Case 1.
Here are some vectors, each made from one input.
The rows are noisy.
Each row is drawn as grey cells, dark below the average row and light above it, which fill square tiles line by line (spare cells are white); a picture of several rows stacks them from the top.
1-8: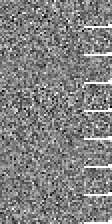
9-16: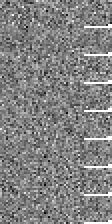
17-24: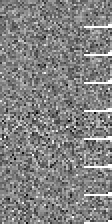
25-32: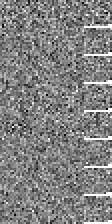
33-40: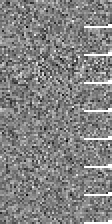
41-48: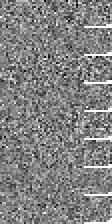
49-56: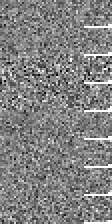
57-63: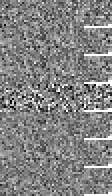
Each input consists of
a point on a 10-point line.
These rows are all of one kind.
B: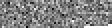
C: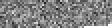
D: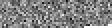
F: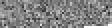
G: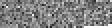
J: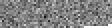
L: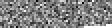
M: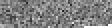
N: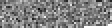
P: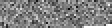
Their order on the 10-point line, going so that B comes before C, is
G, B, M, J, C, F, N, D, P, L.
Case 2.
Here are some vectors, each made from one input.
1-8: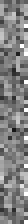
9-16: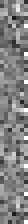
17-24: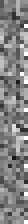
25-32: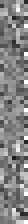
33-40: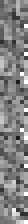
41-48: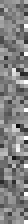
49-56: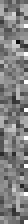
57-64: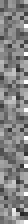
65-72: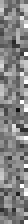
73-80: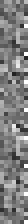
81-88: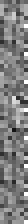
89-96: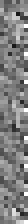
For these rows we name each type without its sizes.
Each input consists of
a point on a line.
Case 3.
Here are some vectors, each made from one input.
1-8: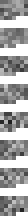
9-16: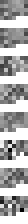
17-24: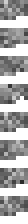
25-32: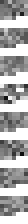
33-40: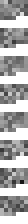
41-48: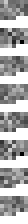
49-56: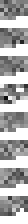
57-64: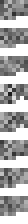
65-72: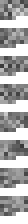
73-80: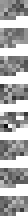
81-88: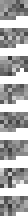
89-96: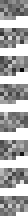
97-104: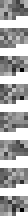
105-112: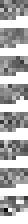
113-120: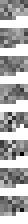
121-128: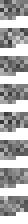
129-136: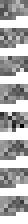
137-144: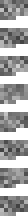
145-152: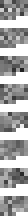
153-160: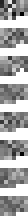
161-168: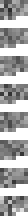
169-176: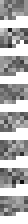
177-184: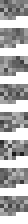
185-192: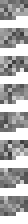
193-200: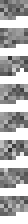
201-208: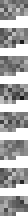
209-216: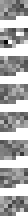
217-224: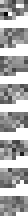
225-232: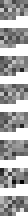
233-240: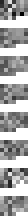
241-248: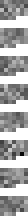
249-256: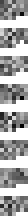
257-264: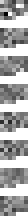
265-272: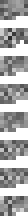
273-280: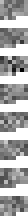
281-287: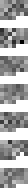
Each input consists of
either a fixed value, or three true/false values.
